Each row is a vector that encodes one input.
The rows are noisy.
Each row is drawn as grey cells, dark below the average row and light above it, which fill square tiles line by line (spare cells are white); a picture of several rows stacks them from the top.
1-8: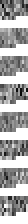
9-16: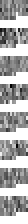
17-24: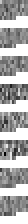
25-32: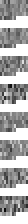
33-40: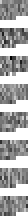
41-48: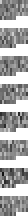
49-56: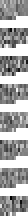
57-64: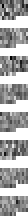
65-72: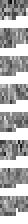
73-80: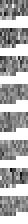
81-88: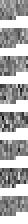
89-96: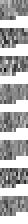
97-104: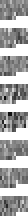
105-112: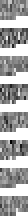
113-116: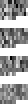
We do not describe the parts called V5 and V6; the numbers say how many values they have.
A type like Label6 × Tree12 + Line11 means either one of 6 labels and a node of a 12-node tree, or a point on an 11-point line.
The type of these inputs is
Bool × (Line4 + V5) + V6.
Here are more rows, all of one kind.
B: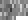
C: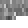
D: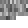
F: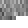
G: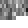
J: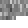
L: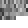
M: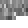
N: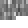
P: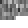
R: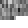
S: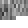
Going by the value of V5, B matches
D and J.
